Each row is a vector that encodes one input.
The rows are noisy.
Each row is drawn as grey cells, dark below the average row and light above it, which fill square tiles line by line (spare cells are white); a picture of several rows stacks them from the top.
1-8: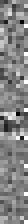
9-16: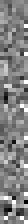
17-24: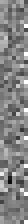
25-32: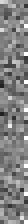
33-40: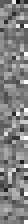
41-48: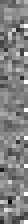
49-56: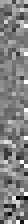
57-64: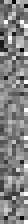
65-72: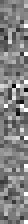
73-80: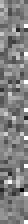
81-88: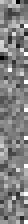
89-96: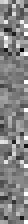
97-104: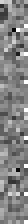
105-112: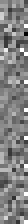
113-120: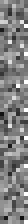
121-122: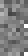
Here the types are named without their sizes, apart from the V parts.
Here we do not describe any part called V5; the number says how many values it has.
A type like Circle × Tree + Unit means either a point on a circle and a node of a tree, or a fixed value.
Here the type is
List(Bool × V5).
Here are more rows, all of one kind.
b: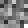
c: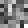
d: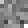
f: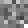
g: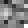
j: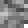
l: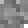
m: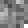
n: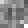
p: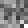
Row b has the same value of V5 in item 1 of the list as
g, m and p.
